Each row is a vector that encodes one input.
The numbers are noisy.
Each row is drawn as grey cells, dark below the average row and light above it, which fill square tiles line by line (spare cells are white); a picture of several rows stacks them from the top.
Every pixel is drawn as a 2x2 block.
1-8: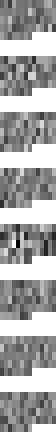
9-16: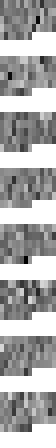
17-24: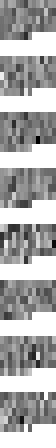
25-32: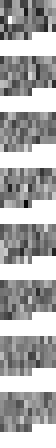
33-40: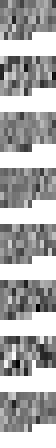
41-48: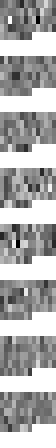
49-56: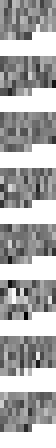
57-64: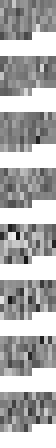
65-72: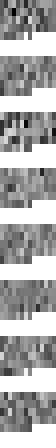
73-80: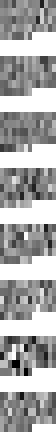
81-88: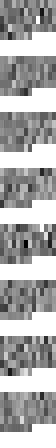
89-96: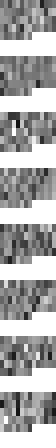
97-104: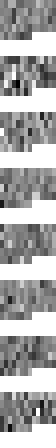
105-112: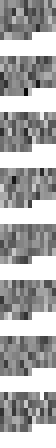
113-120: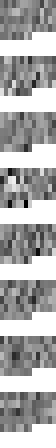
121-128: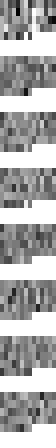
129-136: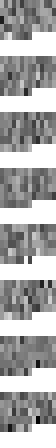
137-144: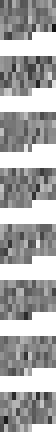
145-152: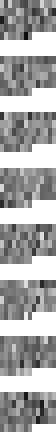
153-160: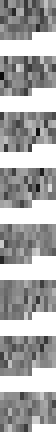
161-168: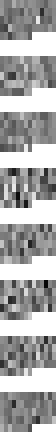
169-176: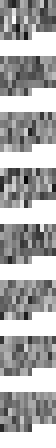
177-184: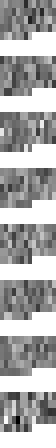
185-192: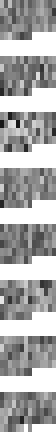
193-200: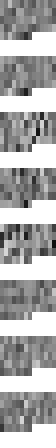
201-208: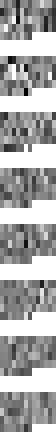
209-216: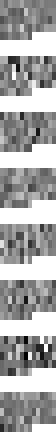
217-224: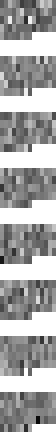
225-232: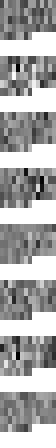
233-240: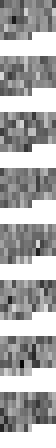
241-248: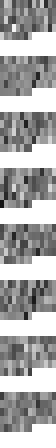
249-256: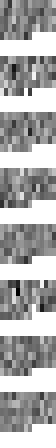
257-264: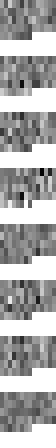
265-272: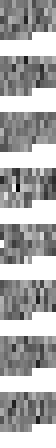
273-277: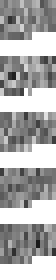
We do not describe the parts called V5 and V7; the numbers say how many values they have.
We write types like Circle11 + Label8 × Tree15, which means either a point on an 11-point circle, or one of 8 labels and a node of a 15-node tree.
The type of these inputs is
(Line4 + Tree11) × (Line9 + V7) + V5.
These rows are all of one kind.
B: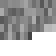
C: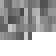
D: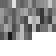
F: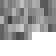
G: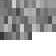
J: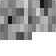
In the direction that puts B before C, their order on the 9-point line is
F, G, J, D, B, C.
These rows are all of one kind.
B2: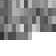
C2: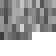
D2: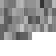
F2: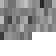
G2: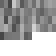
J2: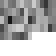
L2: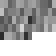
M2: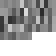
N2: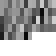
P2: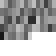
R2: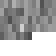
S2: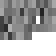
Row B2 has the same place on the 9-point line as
G2, J2 and P2.
